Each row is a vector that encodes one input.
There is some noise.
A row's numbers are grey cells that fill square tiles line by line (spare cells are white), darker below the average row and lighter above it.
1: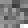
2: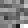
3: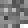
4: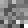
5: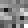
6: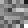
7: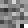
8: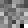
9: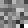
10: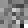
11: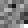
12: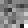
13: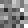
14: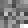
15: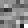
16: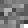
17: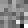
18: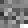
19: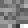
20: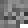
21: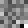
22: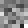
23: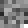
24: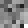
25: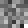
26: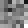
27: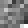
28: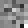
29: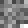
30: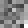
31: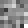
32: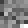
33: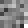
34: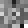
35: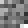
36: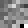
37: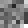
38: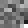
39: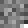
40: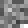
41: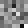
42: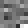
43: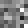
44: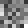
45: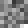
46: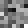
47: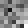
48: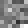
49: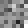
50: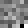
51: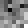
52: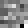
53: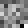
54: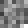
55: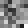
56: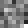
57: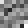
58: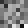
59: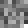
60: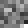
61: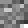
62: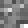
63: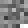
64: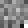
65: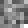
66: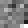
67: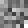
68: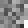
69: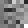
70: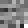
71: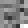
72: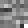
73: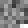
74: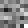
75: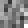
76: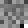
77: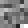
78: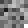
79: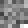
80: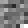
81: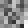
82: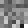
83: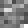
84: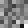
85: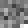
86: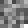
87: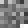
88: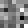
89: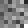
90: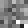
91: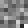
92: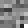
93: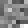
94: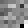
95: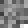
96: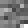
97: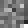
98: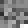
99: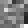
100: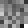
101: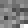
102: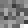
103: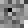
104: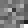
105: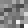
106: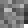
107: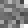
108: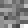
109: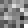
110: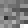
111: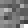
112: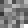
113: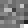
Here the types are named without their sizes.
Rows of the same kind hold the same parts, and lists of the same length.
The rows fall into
2 kinds.
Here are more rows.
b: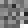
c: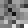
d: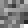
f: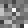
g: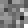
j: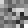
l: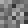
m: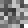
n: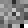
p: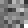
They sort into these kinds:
b, d, l
c, f, g, j, m, n, p

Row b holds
a node of a tree and four true/false values.
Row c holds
a node of each of two trees and four true/false values.
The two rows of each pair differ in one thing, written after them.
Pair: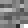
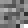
one of the four true/false values
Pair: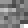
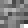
the node of the tree
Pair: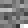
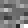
one of the four true/false values
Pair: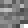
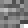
one of the four true/false values
